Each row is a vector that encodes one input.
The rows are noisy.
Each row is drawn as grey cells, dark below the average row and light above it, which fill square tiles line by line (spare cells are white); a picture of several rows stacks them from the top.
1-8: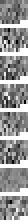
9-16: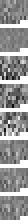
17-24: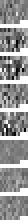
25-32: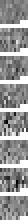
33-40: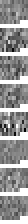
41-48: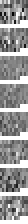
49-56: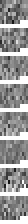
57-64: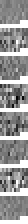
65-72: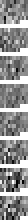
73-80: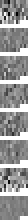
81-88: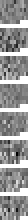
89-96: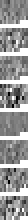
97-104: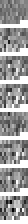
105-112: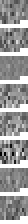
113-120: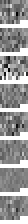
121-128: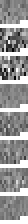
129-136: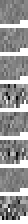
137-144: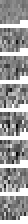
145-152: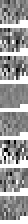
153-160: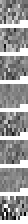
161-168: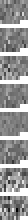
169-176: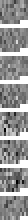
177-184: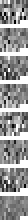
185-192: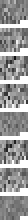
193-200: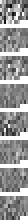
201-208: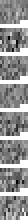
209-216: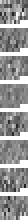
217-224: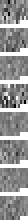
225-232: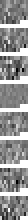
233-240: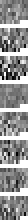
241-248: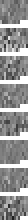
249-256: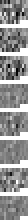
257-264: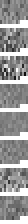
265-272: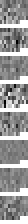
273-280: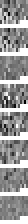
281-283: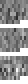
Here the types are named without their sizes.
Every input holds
either a label, or four true/false values.
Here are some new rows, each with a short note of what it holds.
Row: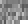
four true/false values
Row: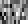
a label
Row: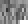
a label
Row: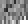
a label
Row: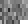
a label
